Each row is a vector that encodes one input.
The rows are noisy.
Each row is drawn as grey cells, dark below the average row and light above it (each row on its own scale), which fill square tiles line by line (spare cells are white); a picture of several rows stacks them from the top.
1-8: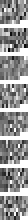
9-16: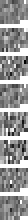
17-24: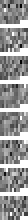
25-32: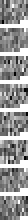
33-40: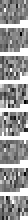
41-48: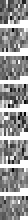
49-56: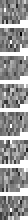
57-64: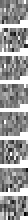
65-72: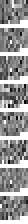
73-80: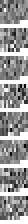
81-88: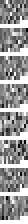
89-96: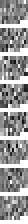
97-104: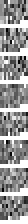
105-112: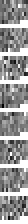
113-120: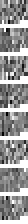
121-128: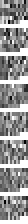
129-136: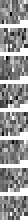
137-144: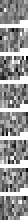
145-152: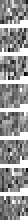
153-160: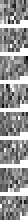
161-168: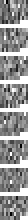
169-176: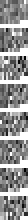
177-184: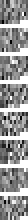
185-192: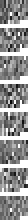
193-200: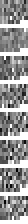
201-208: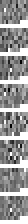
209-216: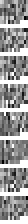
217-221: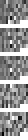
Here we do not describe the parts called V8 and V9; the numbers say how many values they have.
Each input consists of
either one of 6 labels, four true/false values and a value of V8, or a value of V9.
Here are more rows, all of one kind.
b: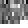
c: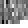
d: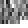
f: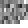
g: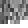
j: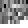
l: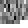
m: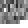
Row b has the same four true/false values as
l and m.
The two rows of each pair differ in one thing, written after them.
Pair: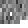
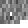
one of the four true/false values
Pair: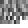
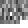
one of the four true/false values
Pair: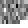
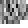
the value of V8
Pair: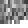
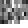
the label
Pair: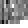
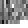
one of the four true/false values
